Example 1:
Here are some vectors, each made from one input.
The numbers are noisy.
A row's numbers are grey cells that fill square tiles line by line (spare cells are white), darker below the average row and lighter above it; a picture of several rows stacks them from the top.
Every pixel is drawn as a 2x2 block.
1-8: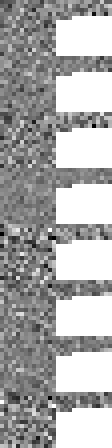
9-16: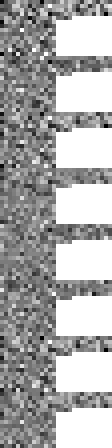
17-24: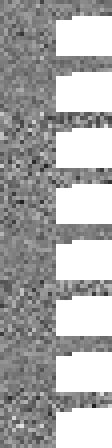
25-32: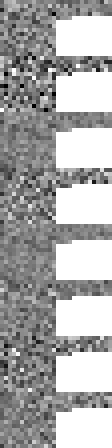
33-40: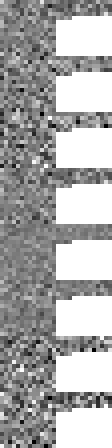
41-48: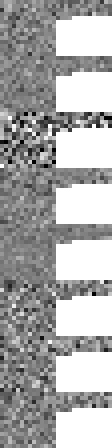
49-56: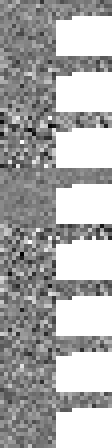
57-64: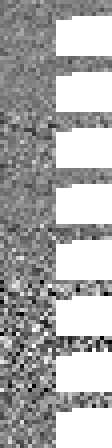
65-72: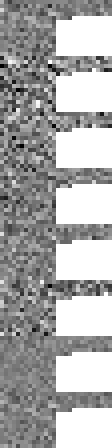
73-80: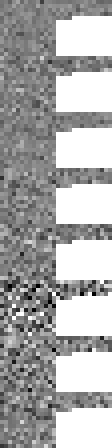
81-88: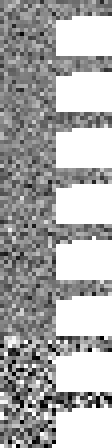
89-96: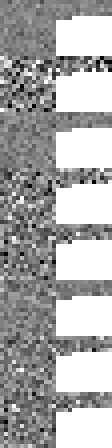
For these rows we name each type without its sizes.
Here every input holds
a list of points on a line.
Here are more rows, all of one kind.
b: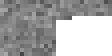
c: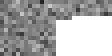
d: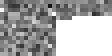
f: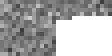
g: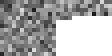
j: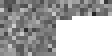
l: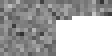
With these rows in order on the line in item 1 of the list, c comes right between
g and j.
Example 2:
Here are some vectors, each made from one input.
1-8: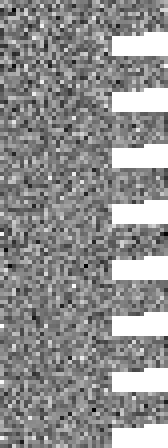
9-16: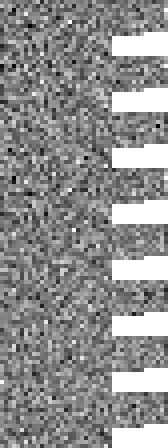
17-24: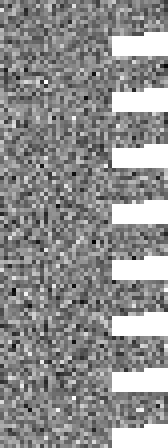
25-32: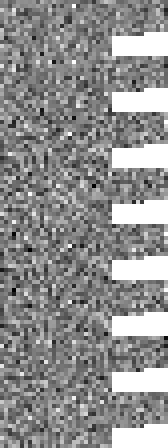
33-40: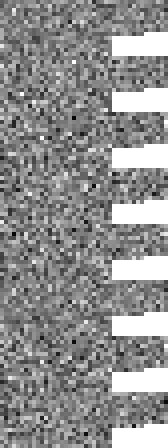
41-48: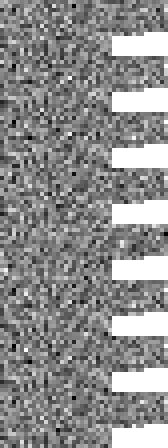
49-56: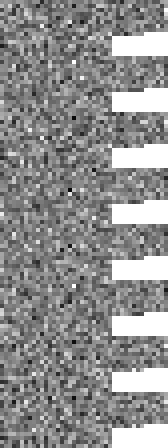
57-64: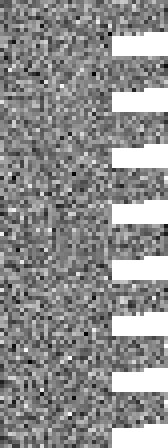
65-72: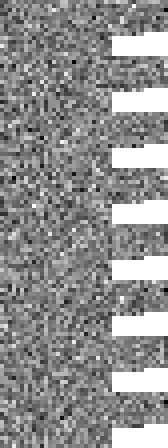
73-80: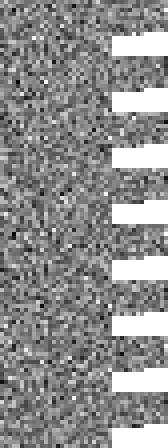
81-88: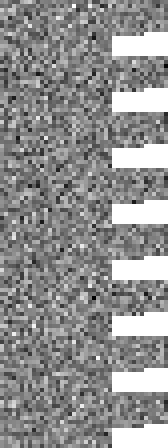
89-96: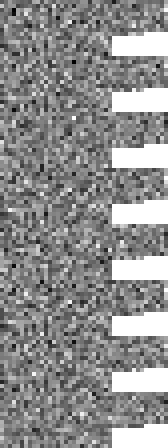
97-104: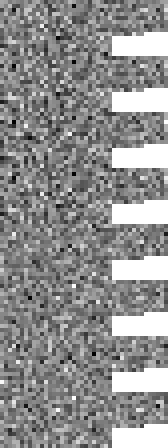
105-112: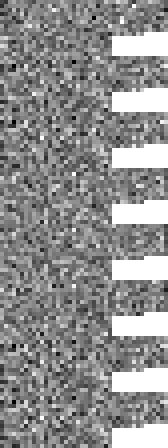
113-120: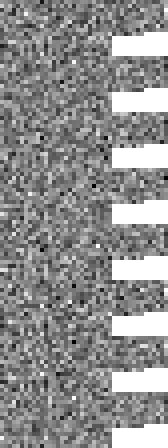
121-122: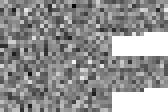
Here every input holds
either a point on a 5-point line and a point on a 9-point line, or a point on an 11-point line.
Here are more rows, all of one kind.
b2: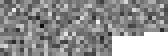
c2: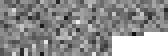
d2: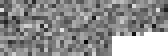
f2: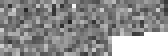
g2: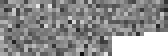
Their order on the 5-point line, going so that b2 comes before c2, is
d2, b2, c2, f2, g2.
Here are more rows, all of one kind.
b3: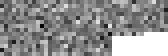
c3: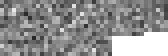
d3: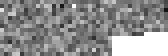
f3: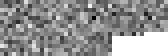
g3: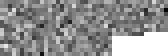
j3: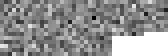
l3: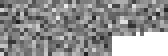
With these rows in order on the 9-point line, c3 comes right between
b3 and d3.
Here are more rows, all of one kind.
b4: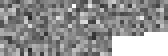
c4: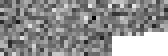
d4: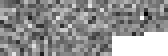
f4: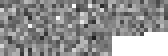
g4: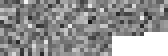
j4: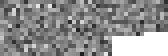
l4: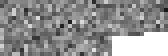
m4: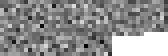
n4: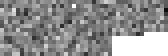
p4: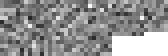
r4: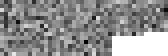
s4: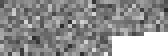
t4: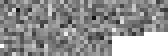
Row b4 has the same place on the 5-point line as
f4, l4, n4 and s4.
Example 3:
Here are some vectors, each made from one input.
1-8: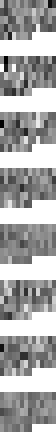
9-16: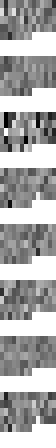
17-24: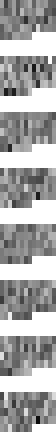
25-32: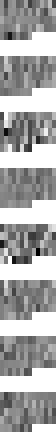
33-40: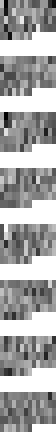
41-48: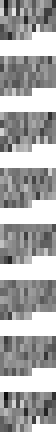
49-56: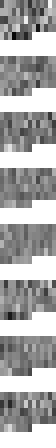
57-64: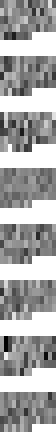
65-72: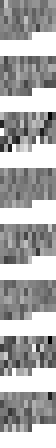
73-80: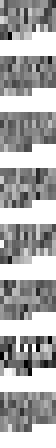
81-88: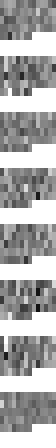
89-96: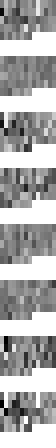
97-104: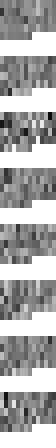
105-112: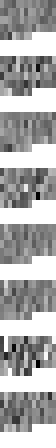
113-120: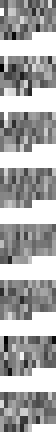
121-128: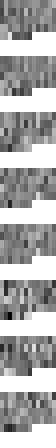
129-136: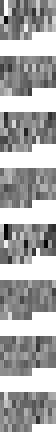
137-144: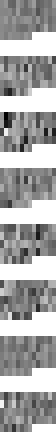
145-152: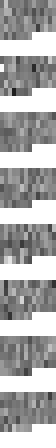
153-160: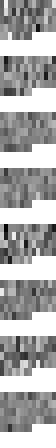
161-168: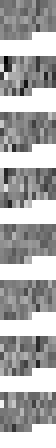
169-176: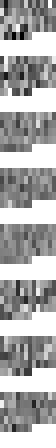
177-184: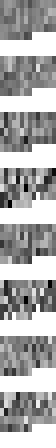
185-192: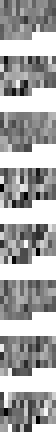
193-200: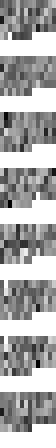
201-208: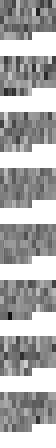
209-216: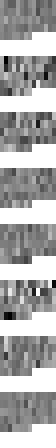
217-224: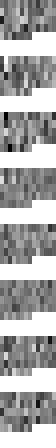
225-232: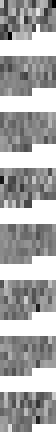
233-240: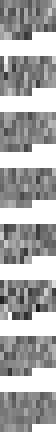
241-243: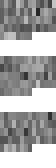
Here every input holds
either a point on an 11-point circle, or a point on a 19-point circle.
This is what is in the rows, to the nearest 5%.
About 40% of them hold a point on an 11-point circle. The rest hold a point on a 19-point circle.
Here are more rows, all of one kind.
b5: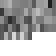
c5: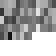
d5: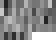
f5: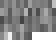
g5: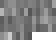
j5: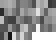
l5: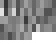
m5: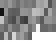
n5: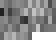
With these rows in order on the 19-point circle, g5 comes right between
b5 and l5.
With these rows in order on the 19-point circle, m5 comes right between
c5 and n5.
